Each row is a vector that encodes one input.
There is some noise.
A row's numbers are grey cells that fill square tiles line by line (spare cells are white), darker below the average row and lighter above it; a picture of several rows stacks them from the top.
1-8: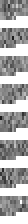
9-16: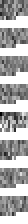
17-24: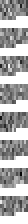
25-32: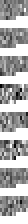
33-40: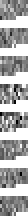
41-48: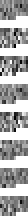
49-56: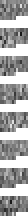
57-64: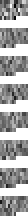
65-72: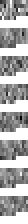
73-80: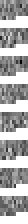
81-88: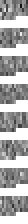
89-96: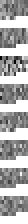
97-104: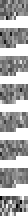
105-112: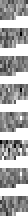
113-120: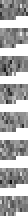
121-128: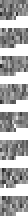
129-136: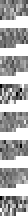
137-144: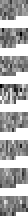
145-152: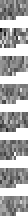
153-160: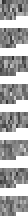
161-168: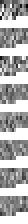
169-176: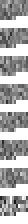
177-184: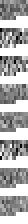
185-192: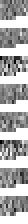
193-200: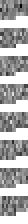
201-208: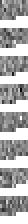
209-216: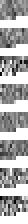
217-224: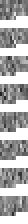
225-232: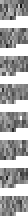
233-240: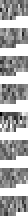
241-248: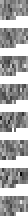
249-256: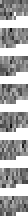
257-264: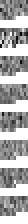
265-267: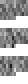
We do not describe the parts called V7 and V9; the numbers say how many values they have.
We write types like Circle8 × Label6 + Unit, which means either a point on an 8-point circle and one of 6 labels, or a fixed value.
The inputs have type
(Bool × Bool × Bool + V7 × V9) × Line11 + Line6.
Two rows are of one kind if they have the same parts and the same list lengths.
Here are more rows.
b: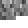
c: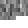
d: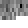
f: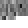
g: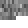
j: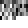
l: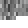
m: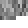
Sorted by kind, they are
b, c, f
d, g, l, m
j

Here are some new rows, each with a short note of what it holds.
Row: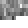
a point on an 11-point line and three true/false values
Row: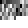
a point on a 6-point line
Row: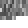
a point on an 11-point line, a value of V7 and a value of V9
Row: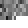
a point on an 11-point line, a value of V7 and a value of V9
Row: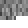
a point on an 11-point line, a value of V7 and a value of V9
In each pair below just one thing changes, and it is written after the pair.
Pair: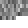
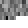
the place on the 11-point line
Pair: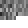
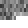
the value of V7
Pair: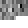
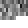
the value of V9
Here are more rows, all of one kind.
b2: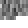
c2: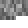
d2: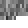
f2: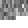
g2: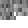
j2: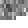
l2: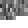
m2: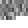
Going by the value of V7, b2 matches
c2 and l2.
